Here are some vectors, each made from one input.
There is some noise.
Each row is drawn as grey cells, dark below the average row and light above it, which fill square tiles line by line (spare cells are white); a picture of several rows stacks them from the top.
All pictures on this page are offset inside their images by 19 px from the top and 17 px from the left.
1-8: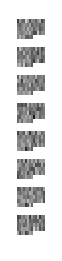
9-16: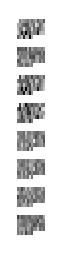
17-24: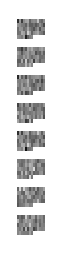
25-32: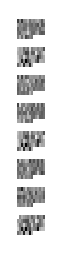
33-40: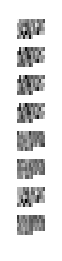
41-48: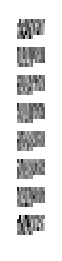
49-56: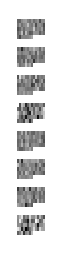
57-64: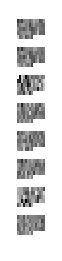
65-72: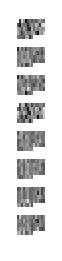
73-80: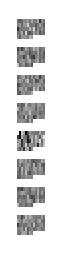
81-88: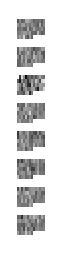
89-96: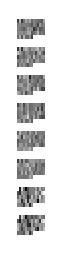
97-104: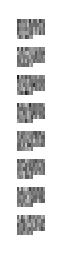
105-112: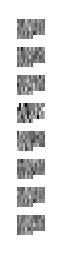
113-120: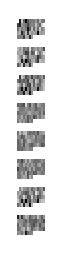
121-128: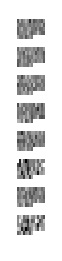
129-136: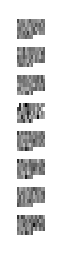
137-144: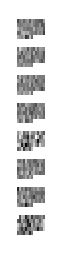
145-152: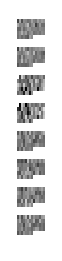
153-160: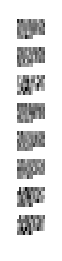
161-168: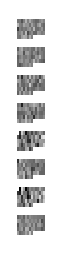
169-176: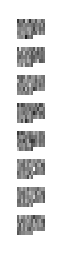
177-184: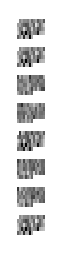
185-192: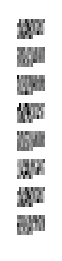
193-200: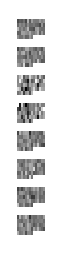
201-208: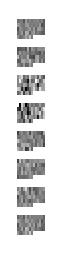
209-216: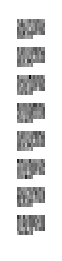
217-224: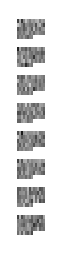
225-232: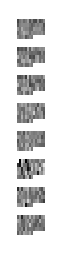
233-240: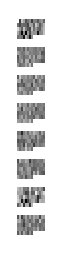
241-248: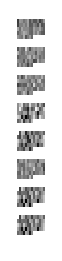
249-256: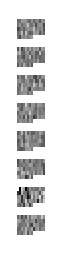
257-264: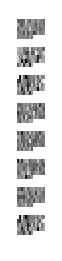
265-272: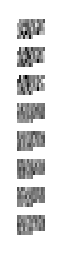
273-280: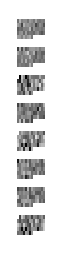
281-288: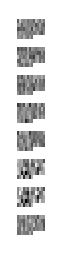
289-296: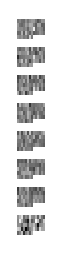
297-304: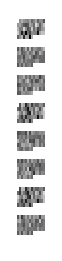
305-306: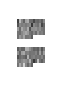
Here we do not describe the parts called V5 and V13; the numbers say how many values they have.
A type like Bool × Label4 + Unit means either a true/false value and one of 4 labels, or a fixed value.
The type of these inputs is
(Line7 + V5) × V13 + Line8.
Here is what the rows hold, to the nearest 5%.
About 25% of them hold a point on an 8-point line. The rest hold a value of V13, together with either a point on a 7-point line, or a value of V5.
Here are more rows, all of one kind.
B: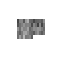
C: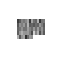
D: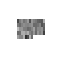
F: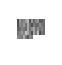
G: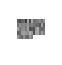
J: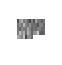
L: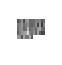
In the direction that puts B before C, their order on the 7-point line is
F, B, L, D, C, G, J.
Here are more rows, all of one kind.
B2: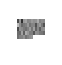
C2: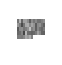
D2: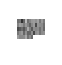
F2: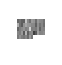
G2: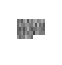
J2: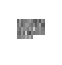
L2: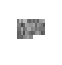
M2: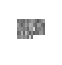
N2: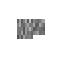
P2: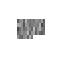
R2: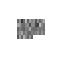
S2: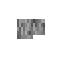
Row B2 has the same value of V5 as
C2, F2, J2 and M2.
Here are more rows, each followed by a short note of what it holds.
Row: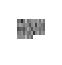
a value of V5 and a value of V13
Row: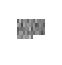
a value of V5 and a value of V13
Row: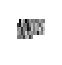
a point on an 8-point line
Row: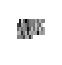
a point on an 8-point line
